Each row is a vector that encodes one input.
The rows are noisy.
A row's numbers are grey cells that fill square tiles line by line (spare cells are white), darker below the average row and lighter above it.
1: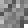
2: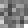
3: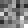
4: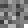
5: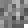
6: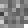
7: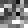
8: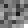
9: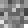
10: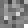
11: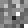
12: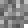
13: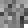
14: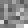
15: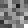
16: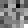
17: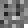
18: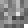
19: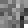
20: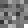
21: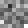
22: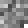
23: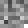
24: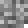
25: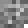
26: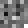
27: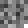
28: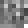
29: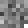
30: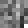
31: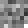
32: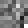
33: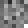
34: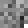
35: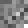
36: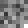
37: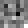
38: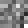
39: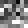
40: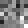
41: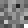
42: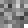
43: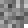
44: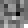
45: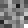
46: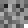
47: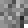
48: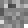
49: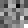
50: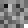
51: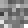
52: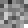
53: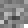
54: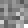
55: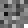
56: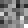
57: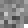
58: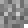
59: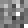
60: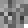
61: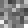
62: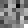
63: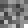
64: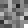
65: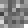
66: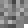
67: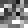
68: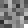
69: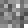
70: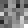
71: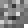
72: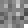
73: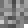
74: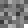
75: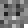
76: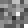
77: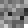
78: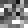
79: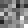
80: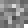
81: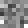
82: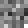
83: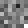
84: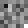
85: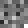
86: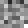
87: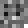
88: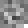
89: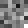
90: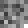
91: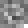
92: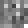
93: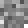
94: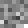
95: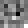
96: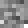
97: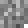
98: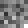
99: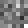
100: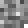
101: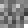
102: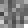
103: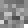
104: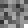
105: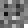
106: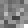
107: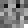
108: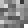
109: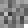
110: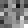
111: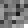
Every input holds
a list of up to two points on a 12-point line.
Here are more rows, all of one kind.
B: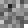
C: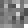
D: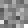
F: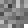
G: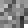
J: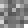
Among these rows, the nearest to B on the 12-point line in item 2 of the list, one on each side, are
D and J.
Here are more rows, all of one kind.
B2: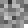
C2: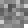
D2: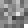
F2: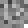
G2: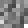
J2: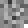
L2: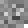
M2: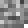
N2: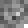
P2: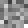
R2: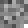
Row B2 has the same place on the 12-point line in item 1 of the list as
F2, J2, P2 and R2.
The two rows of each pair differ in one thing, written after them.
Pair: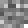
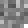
the place on the 12-point line in item 2 of the list
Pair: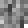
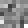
the place on the 12-point line in item 2 of the list
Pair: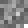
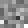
the place on the 12-point line in item 2 of the list
